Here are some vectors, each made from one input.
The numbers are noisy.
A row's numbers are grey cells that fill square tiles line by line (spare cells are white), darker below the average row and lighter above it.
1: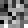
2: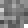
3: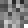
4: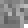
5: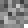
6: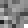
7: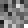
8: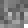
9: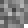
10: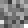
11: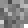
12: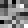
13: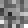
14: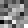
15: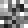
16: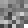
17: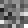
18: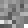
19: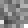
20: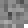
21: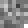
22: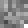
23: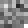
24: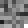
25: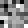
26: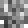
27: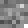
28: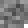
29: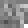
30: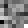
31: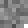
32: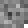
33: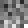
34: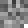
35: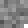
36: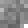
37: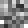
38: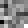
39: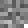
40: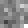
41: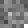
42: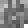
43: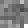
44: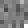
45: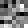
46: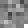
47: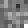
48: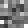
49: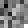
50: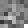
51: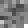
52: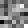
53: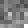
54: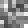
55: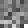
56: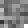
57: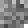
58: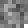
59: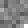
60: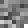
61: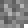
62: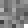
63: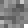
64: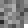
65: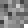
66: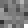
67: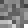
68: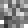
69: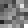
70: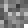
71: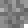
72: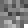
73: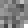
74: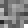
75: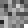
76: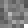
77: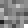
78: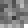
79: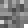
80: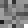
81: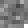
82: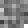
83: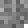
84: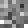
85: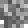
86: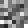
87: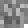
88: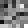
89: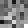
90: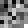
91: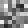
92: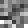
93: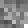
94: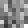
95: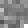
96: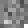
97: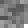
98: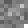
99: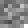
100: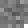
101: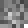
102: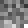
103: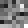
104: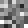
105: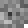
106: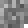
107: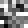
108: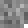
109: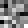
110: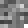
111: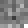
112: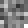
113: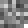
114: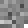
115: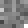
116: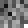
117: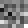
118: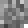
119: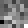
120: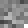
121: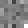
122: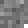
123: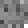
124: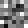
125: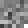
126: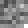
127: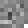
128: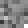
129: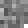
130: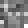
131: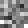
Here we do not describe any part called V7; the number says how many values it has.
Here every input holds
a node of an 8-node tree, together with either a node of a 9-node tree, or a value of V7.
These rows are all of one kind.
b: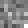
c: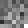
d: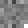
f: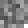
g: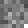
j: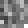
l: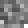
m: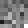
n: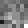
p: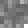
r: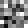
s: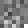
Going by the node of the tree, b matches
c, g, m and n.
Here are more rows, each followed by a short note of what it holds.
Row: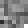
a node of an 8-node tree and a node of a 9-node tree
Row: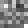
a node of an 8-node tree and a node of a 9-node tree
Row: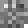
a node of an 8-node tree and a node of a 9-node tree
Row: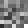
a node of an 8-node tree and a value of V7
